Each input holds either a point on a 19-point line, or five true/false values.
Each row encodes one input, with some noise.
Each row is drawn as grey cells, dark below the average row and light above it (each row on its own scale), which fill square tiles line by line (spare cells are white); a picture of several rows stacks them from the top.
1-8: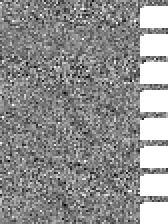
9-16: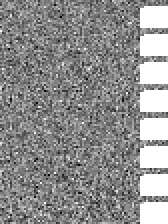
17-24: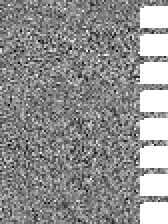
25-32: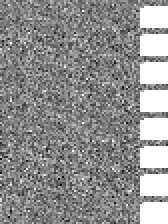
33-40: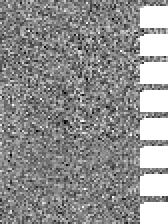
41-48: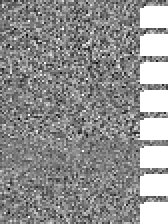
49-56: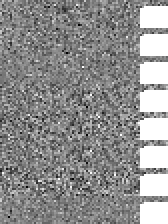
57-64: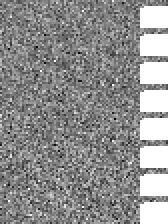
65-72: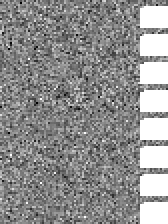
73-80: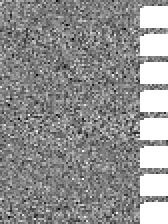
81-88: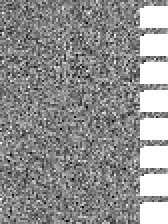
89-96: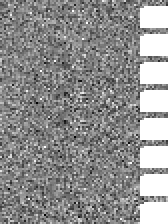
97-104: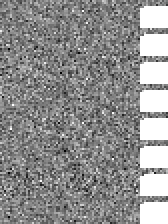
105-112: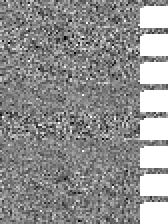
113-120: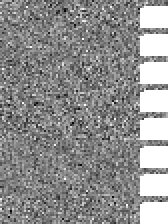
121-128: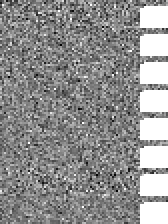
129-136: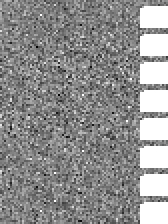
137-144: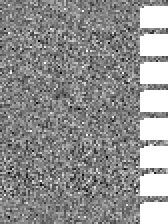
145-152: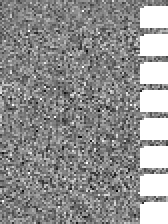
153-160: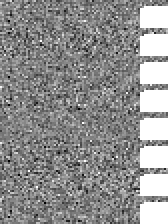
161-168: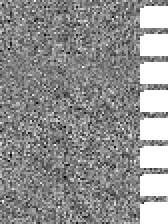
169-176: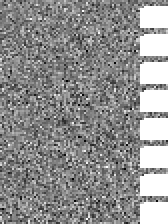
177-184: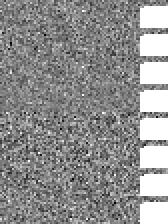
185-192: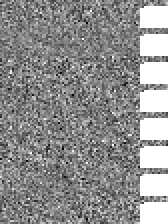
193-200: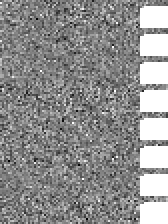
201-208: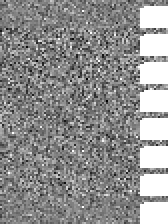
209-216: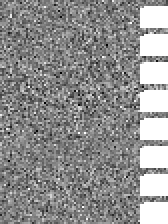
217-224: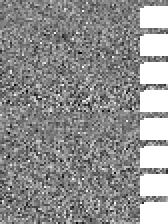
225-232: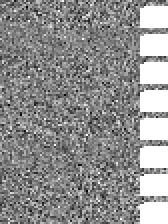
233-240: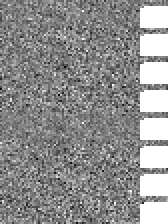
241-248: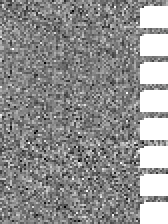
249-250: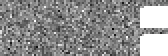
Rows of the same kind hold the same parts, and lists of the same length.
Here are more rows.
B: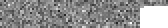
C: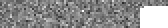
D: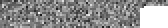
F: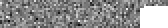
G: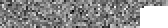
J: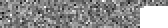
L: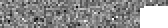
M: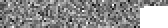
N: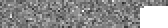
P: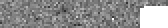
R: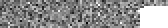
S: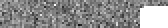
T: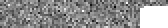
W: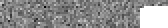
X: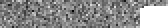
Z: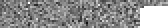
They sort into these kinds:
B, C, F, J, L, M, N, P, S, T, W
D, G, R, X, Z

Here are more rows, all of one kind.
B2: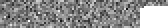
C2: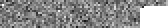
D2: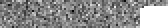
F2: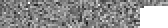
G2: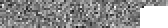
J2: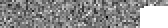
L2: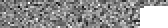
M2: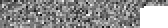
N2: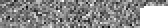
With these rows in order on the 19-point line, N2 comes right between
B2 and M2.
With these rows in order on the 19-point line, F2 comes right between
J2 and L2.
